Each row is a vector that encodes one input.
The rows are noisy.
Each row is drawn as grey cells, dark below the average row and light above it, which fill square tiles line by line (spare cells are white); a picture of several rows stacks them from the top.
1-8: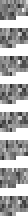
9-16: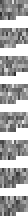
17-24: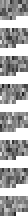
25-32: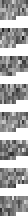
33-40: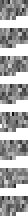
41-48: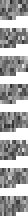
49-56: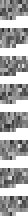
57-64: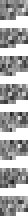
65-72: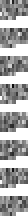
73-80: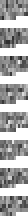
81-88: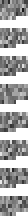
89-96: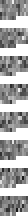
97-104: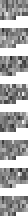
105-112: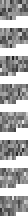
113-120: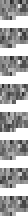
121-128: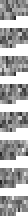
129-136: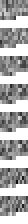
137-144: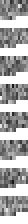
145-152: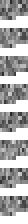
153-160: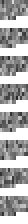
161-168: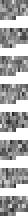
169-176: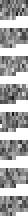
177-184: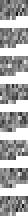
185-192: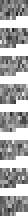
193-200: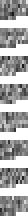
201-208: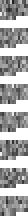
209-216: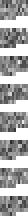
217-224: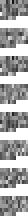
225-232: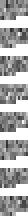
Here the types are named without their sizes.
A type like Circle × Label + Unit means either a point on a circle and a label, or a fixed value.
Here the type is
(Bool × Bool × Bool × Bool + Unit) × (Circle + Line).
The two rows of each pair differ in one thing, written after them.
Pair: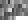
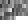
the place on the line
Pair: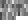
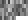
one of the four true/false values
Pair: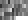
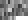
the place on the line
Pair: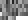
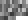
one of the four true/false values
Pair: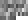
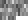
one of the four true/false values
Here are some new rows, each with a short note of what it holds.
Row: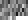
a point on a line and four true/false values
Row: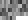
a point on a circle
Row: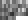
a point on a circle and four true/false values
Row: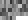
a point on a circle
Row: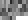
a point on a circle
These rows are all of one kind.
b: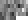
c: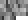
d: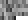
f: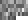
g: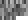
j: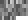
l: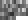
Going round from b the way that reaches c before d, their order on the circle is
b, c, j, f, l, d, g.
